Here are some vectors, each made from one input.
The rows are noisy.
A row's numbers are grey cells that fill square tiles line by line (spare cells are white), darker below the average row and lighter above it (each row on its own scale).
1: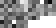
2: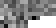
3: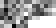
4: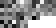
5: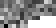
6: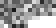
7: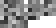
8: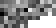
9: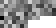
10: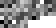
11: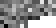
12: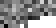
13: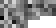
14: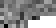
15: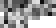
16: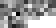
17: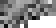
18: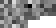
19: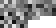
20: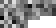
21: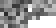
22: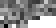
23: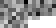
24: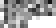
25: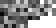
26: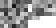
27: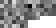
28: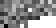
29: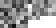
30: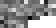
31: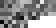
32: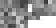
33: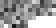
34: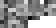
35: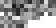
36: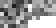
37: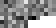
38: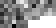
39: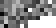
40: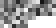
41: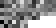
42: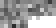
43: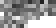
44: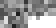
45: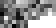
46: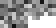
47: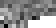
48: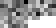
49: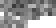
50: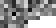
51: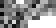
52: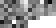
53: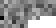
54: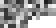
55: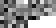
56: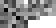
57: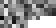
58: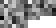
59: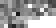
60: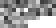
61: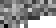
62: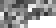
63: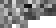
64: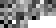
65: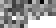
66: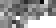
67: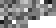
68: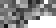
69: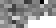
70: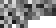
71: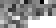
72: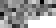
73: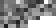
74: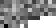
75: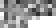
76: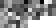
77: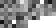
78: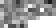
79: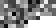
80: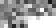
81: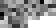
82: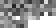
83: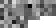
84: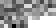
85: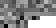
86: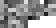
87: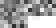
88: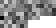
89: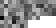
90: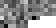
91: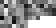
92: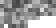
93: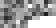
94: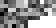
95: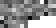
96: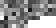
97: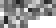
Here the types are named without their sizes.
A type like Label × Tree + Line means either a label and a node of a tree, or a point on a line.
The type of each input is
(Circle + Unit) × Tree + Line.
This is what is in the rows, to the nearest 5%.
About 15% of them hold a point on a line. The rest hold a node of a tree, together with either a point on a circle, or a fixed value.
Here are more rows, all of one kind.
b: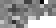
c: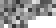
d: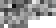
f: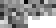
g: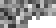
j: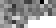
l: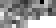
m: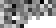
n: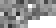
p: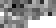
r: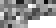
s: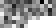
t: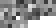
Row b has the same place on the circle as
f, j, m and s.
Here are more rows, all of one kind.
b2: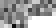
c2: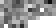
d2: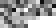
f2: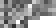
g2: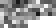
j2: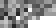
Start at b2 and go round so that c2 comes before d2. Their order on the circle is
b2, j2, c2, g2, f2, d2.
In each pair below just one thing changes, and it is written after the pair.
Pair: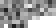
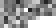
the place on the circle
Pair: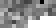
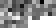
the node of the tree
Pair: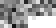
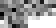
the place on the circle
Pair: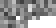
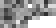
the place on the circle
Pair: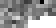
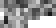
the node of the tree
